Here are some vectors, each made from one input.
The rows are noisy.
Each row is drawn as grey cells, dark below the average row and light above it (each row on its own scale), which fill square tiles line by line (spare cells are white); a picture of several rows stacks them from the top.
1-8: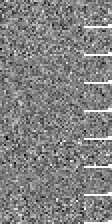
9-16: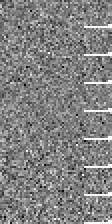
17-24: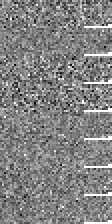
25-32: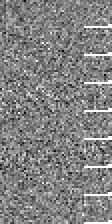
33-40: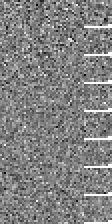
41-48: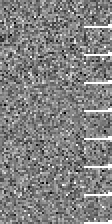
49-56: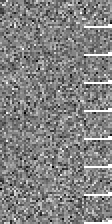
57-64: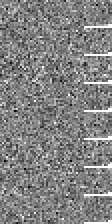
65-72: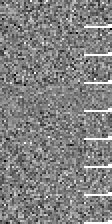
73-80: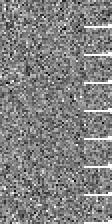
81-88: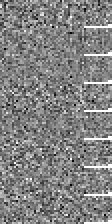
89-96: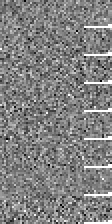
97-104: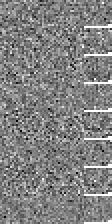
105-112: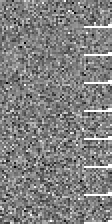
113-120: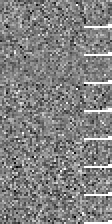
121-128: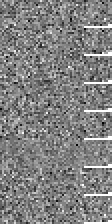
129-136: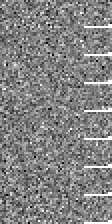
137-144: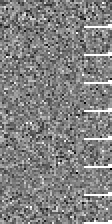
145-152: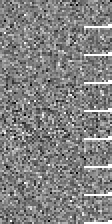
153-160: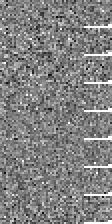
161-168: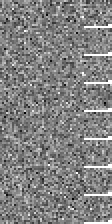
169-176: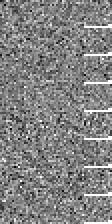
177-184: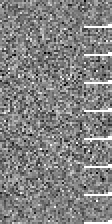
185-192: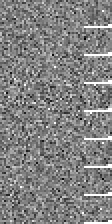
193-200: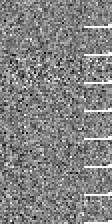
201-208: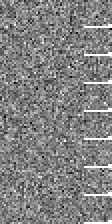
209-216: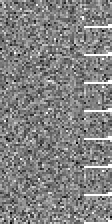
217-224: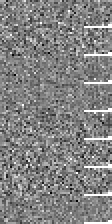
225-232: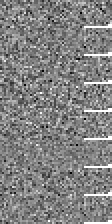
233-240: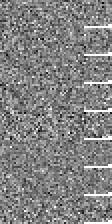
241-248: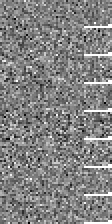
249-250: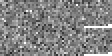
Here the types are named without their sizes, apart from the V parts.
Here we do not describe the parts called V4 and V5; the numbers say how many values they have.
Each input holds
a point on a line and a value of V4, together with either a point on a circle, or a value of V5.
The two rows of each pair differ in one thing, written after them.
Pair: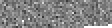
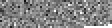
the place on the line
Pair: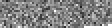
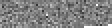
the place on the circle
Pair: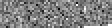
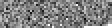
the place on the circle
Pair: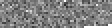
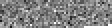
the place on the line
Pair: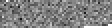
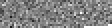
the value of V4
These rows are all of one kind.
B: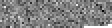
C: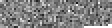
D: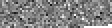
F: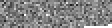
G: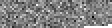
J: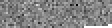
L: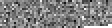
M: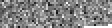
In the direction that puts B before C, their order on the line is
B, F, J, M, D, L, G, C.
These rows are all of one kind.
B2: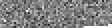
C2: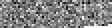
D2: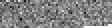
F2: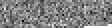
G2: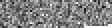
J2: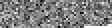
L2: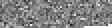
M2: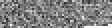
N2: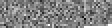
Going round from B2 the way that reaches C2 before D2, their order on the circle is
B2, C2, F2, G2, J2, N2, D2, M2, L2.
